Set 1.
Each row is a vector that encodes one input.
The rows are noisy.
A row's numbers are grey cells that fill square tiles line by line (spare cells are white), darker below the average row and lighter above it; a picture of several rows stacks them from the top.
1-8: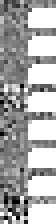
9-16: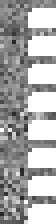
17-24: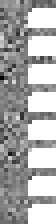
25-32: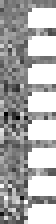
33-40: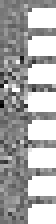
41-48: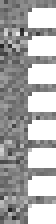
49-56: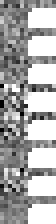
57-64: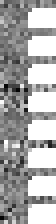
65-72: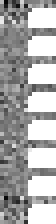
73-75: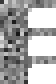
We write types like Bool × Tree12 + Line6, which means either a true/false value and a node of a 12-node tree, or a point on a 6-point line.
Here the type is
Label5 + Line4 × Line10.
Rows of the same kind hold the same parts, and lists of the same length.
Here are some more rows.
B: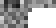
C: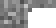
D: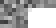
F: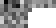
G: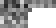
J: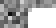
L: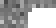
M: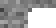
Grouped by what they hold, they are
B, C, F, G, L, M
D, J

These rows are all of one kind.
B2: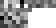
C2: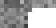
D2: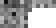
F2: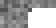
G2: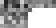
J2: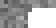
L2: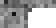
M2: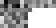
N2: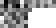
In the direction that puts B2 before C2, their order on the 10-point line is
L2, G2, F2, J2, D2, B2, C2, M2, N2.
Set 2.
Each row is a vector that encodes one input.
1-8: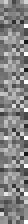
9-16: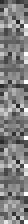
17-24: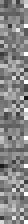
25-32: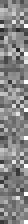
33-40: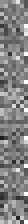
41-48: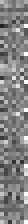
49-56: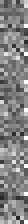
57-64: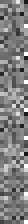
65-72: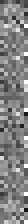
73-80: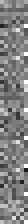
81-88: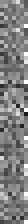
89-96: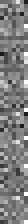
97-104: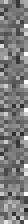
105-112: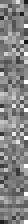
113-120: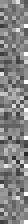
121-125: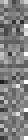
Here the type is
Line5 + Line7.
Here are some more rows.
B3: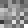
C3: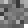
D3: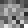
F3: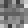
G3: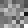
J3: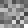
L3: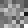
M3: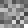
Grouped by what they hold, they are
B3, D3, G3, J3, L3, M3
C3, F3

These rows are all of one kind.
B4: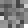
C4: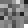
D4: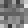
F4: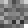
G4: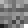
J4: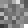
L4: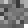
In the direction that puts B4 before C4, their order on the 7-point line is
D4, B4, L4, F4, G4, J4, C4.
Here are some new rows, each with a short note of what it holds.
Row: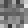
a point on a 7-point line
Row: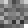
a point on a 7-point line
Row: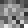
a point on a 5-point line
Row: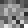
a point on a 5-point line
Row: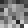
a point on a 5-point line
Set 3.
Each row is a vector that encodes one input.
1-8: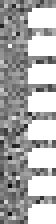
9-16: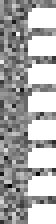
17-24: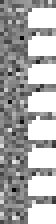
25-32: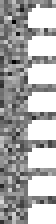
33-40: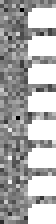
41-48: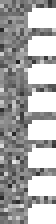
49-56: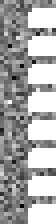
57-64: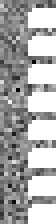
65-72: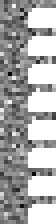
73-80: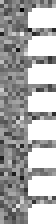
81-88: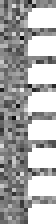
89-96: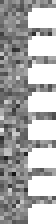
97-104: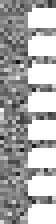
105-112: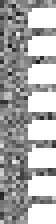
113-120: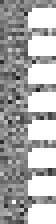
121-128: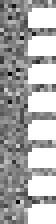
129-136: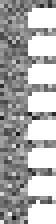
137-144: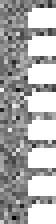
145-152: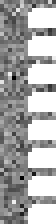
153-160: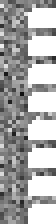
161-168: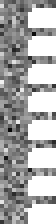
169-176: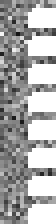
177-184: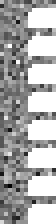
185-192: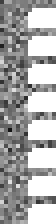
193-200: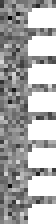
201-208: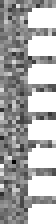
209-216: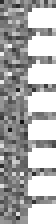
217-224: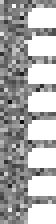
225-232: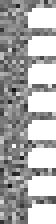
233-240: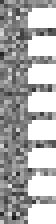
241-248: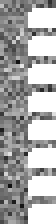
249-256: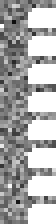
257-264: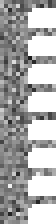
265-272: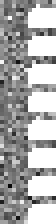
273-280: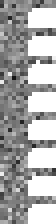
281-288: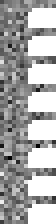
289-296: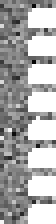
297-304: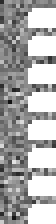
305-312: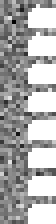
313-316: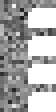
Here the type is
(Bool × Bool × Bool × Bool + Unit) × Line14.
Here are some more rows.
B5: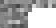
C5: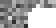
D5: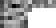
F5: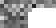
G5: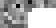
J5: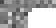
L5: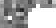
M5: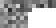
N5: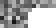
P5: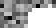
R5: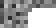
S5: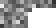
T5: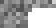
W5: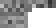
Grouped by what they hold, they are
B5, C5, D5, F5, G5, J5, L5, N5, P5, R5, T5
M5, S5, W5

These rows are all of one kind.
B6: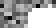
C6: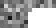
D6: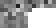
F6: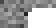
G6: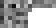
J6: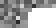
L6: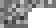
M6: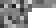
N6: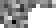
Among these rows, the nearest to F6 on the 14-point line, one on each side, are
C6 and M6.
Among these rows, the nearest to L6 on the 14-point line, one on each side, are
C6 and D6.
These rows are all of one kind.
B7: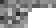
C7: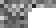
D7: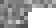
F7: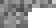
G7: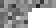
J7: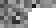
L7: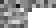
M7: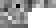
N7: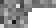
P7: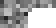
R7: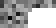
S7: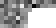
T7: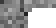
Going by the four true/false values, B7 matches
N7, P7 and T7.
